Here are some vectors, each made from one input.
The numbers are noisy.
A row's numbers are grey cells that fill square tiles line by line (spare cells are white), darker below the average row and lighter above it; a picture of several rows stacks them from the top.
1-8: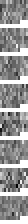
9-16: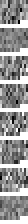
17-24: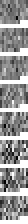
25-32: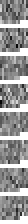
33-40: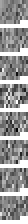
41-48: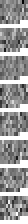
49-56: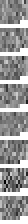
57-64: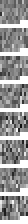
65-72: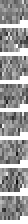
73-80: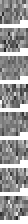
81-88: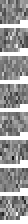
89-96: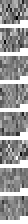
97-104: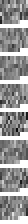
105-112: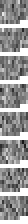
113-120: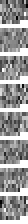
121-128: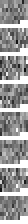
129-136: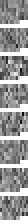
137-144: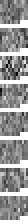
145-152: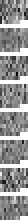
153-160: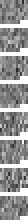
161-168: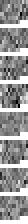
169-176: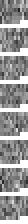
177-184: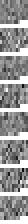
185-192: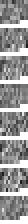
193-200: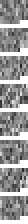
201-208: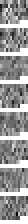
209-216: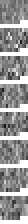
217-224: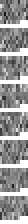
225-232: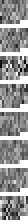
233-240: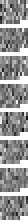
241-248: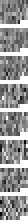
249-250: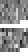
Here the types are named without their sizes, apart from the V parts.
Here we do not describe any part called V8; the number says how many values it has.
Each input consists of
a value of V8, together with a list of points on a line.
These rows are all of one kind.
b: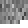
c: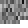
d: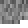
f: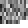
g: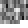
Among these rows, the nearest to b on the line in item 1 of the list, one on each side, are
d and g.
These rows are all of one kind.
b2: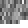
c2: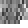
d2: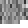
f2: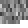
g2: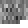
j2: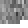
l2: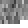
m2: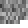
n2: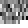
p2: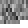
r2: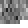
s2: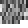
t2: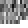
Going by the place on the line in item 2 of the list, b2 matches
m2, r2 and s2.
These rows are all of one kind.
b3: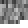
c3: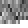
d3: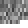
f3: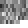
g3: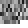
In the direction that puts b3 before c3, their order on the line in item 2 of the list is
g3, d3, f3, b3, c3.
